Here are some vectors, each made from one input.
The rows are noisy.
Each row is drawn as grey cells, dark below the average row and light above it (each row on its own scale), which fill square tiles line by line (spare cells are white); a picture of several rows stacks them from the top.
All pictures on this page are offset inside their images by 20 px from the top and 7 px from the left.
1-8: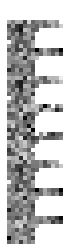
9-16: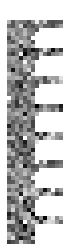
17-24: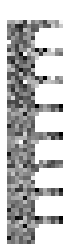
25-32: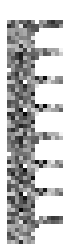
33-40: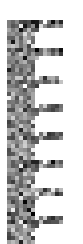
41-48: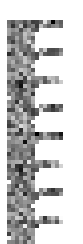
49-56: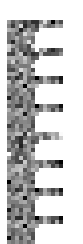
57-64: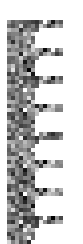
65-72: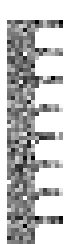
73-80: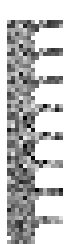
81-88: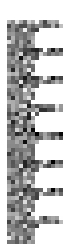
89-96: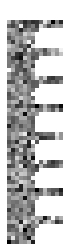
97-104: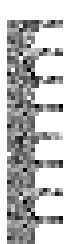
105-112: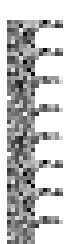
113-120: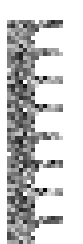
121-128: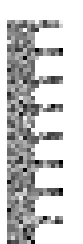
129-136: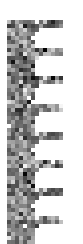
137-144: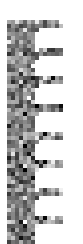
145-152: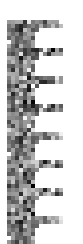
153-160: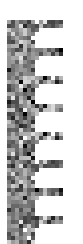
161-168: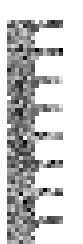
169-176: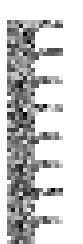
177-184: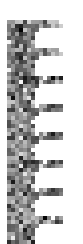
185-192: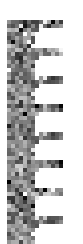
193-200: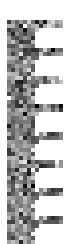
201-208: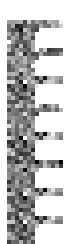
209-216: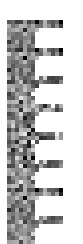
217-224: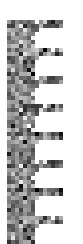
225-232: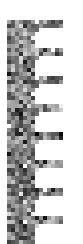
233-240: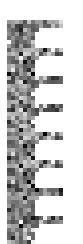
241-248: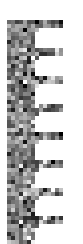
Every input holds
either a fixed value, or three true/false values.
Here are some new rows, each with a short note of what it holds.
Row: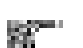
a fixed value
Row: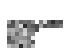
three true/false values
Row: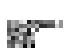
a fixed value
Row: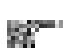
a fixed value
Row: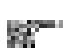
a fixed value
